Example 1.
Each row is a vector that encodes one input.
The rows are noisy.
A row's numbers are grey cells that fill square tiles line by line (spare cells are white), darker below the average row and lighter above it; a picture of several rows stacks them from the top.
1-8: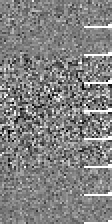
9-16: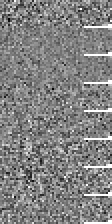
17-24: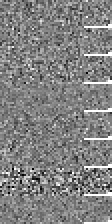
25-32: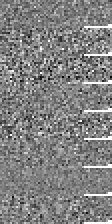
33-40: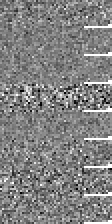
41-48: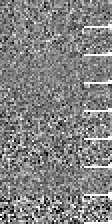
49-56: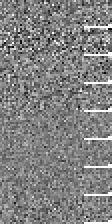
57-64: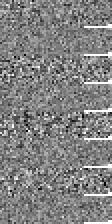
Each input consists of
a point on a 7-point line, together with either a fixed value, or four true/false values.
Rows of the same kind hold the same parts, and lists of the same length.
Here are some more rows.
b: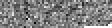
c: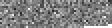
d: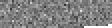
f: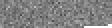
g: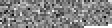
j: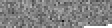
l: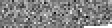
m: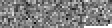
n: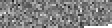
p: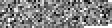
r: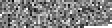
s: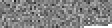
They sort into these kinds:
b, c, f, g, j, m, s
d, l, n, p, r

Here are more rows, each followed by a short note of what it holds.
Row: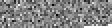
a point on a 7-point line and four true/false values
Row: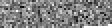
a point on a 7-point line
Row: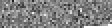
a point on a 7-point line
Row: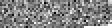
a point on a 7-point line
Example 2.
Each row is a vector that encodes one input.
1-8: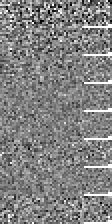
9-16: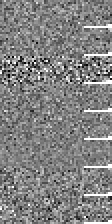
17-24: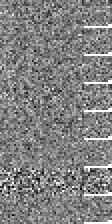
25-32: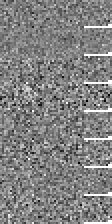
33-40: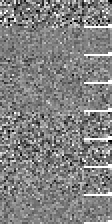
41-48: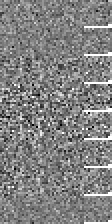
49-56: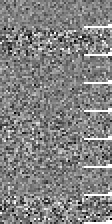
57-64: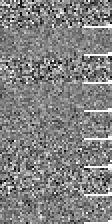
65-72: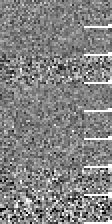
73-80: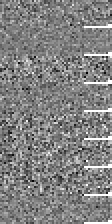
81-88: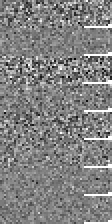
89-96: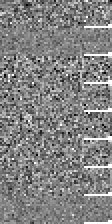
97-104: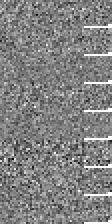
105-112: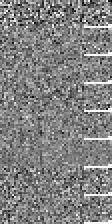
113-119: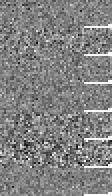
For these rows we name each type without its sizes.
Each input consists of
a point on a line, together with either a fixed value, or four true/false values.
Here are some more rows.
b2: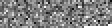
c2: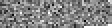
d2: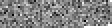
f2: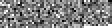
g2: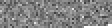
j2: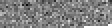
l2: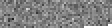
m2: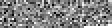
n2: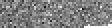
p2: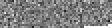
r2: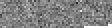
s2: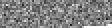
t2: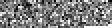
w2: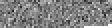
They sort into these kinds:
b2, c2, d2, f2, l2, n2, p2, r2, w2
g2, j2, m2, s2, t2

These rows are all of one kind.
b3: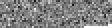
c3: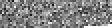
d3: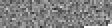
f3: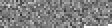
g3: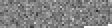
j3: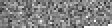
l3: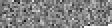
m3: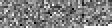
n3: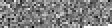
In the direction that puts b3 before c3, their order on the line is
j3, f3, l3, m3, b3, c3, n3, d3, g3.
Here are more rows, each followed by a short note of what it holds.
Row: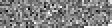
a point on a line and four true/false values
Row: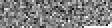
a point on a line and four true/false values
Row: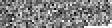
a point on a line and four true/false values
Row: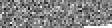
a point on a line
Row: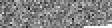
a point on a line
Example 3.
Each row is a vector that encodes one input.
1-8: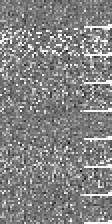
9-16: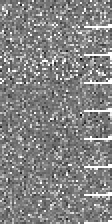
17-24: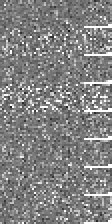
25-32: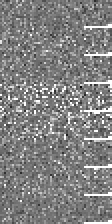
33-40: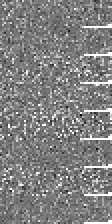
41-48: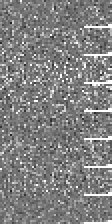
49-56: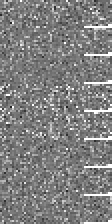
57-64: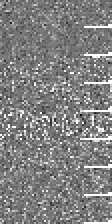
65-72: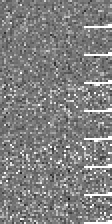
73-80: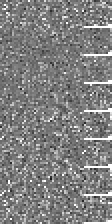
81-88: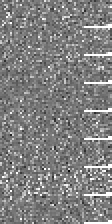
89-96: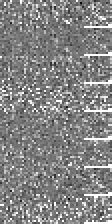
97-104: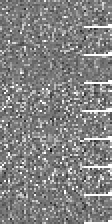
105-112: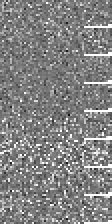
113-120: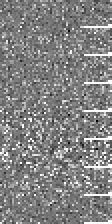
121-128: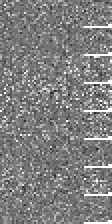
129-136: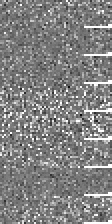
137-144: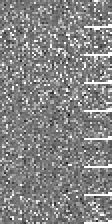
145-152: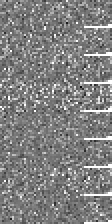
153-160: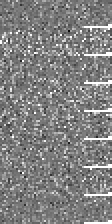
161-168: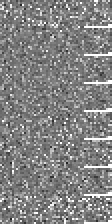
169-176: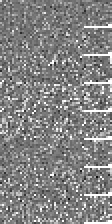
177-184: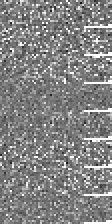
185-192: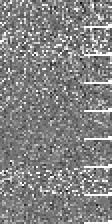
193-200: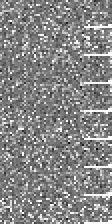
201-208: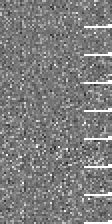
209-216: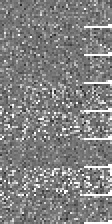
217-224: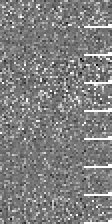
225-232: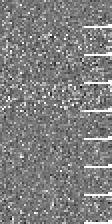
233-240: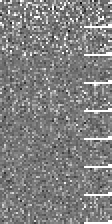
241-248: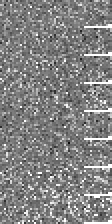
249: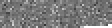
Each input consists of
a list of up to two points on an 11-point line.
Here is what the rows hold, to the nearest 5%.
All of them are lists of up to two points on an 11-point line: a few are empty, 45% hold one and 55% two.
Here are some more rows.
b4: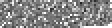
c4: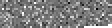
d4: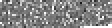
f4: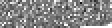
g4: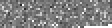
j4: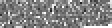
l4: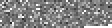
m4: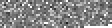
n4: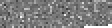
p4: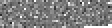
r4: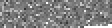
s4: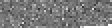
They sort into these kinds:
b4, f4, j4, l4, m4, p4, r4, s4
c4
d4, g4, n4

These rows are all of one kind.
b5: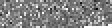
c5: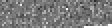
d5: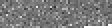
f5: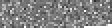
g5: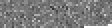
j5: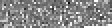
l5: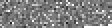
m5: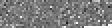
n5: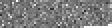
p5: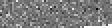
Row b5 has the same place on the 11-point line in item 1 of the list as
d5, j5, m5 and p5.
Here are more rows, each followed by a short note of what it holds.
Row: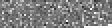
a list of two items
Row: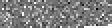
the empty list
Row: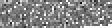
a list of two items
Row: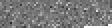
a list of one item
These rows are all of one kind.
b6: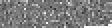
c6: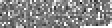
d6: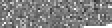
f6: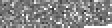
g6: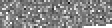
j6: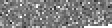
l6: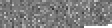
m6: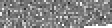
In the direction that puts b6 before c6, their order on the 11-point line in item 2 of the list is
j6, g6, b6, m6, f6, l6, d6, c6.
